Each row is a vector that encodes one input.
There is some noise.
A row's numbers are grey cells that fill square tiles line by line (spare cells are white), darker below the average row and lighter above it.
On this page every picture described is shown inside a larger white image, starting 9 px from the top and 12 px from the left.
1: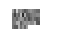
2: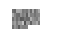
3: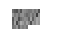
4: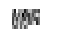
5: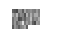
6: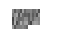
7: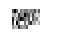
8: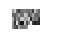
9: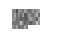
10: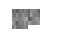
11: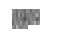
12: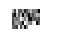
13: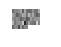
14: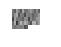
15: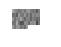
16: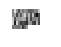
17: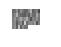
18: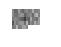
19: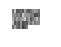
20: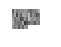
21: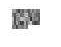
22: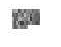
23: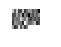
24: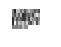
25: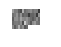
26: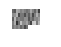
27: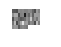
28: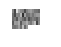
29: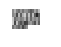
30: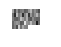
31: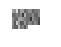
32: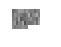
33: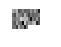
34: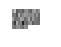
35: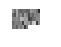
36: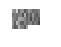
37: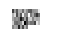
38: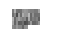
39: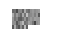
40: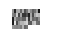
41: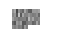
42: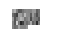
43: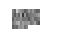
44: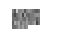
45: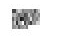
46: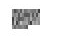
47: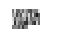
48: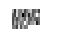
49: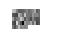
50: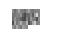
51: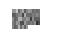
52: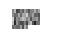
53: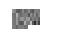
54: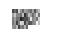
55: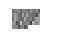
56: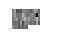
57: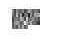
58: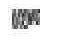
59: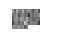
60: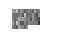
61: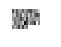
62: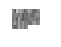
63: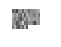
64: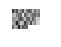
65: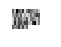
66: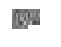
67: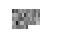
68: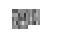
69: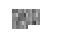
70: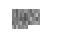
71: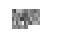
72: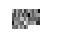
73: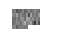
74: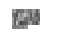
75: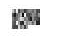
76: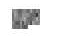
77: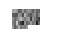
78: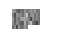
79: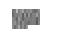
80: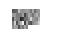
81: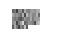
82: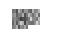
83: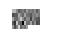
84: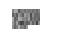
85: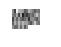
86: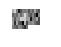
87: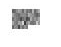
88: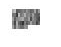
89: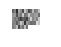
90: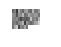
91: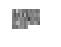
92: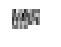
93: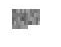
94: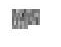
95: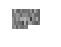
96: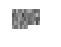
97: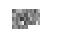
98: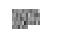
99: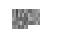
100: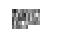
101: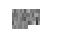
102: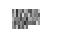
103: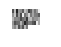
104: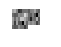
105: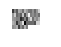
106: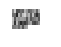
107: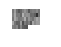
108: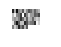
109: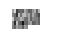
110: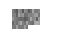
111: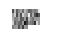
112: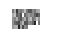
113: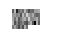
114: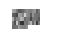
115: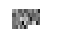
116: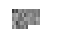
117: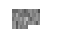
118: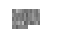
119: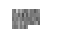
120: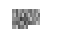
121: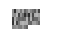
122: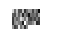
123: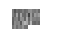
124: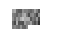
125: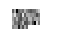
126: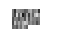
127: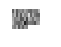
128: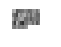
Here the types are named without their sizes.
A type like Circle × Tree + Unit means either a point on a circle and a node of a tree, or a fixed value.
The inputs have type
(Circle + Line) × Line.
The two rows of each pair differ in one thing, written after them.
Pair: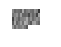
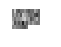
the place on the circle
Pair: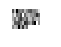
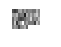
the place on the circle
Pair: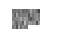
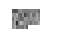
the place on the line
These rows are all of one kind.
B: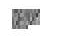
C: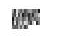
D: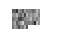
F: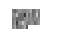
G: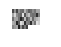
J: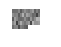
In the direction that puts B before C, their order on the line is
B, J, C, D, G, F.
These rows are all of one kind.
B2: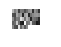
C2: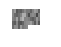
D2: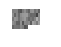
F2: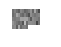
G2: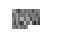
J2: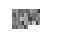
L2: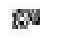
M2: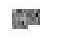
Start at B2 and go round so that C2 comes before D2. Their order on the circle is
B2, G2, C2, M2, D2, J2, F2, L2.
